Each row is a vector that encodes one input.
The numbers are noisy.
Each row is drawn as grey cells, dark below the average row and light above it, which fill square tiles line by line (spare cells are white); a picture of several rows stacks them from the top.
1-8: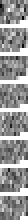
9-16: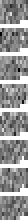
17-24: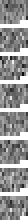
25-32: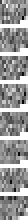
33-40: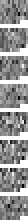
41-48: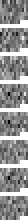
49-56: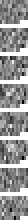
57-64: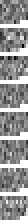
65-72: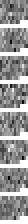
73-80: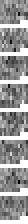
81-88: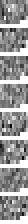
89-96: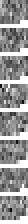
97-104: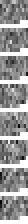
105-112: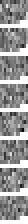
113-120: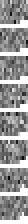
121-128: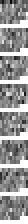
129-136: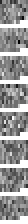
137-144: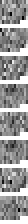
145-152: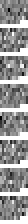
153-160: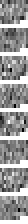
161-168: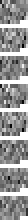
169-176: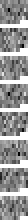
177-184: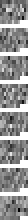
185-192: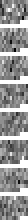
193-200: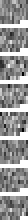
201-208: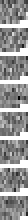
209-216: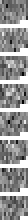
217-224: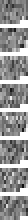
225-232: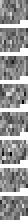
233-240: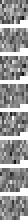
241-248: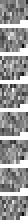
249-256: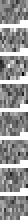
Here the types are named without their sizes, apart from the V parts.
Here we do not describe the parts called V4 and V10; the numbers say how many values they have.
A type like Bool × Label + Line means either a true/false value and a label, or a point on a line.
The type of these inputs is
(Circle + Label) × (Line + V4 × V10).
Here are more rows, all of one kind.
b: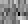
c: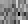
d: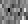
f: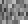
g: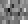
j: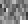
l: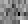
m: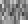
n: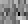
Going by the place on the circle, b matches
c, l and n.
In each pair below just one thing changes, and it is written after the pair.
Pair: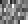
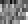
the place on the line
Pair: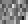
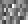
the place on the line
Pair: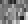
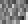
the label
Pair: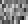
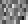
the label
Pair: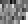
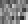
the label
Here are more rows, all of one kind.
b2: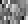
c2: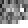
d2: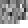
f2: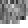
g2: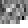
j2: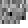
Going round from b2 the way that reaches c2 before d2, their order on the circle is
b2, f2, c2, g2, d2, j2.
